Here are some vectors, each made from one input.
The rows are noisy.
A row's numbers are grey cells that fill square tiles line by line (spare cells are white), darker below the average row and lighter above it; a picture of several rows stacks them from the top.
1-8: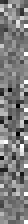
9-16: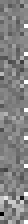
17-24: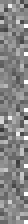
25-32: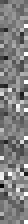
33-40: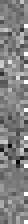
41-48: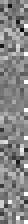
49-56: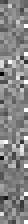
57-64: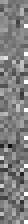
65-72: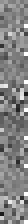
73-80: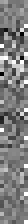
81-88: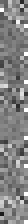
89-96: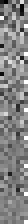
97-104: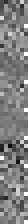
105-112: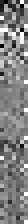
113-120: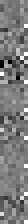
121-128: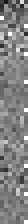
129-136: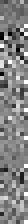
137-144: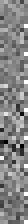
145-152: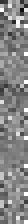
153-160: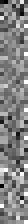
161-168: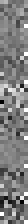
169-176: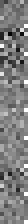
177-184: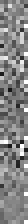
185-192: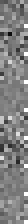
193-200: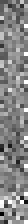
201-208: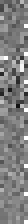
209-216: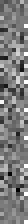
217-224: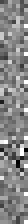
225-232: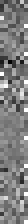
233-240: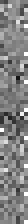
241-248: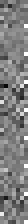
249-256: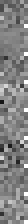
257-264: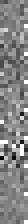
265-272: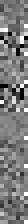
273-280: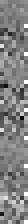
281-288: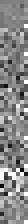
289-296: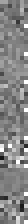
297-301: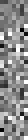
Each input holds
either a point on a 6-point line, or four true/false values.
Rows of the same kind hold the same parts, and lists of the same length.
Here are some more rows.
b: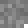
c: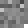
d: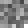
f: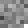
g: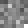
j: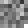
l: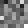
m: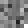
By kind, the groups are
b, f, g, l, m
c, d, j

